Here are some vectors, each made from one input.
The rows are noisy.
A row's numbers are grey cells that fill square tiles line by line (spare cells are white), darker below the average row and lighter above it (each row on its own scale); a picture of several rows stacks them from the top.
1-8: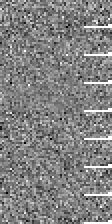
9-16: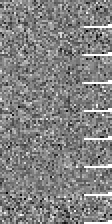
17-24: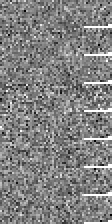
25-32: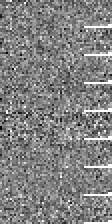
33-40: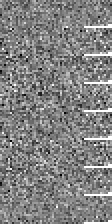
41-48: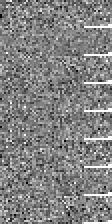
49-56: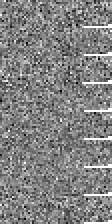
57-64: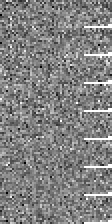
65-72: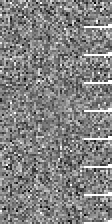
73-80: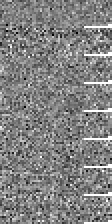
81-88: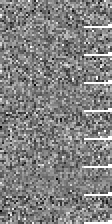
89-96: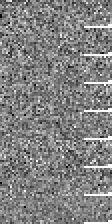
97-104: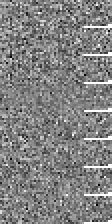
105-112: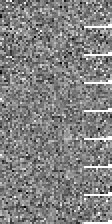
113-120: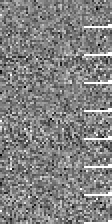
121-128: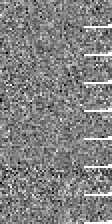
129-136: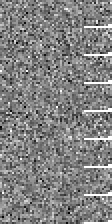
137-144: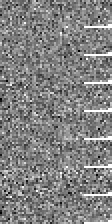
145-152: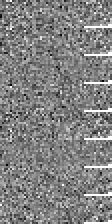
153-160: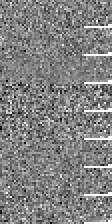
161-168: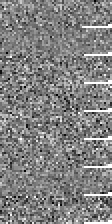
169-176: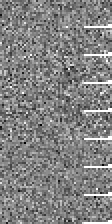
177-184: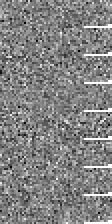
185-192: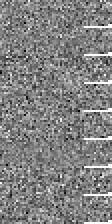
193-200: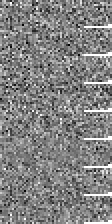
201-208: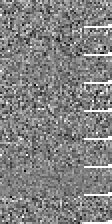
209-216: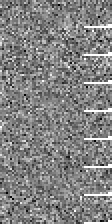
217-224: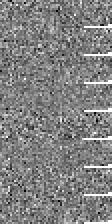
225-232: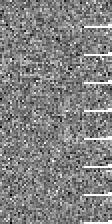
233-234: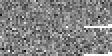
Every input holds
either one of 6 labels and a node of an 11-node tree, or a point on a 9-point line.
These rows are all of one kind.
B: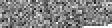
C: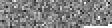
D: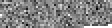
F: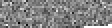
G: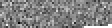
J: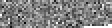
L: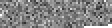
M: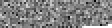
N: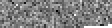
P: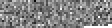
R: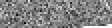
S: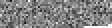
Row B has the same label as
J and S.
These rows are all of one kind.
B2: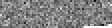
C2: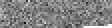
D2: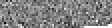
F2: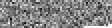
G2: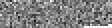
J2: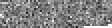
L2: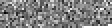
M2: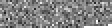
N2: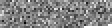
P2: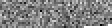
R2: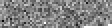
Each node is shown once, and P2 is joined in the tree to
L2.
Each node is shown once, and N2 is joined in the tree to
C2 and J2.
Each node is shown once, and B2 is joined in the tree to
C2 and G2.
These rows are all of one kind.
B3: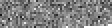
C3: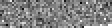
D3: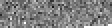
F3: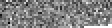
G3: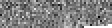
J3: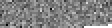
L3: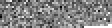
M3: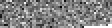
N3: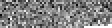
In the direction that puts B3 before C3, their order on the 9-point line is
G3, B3, D3, N3, F3, L3, M3, C3, J3.
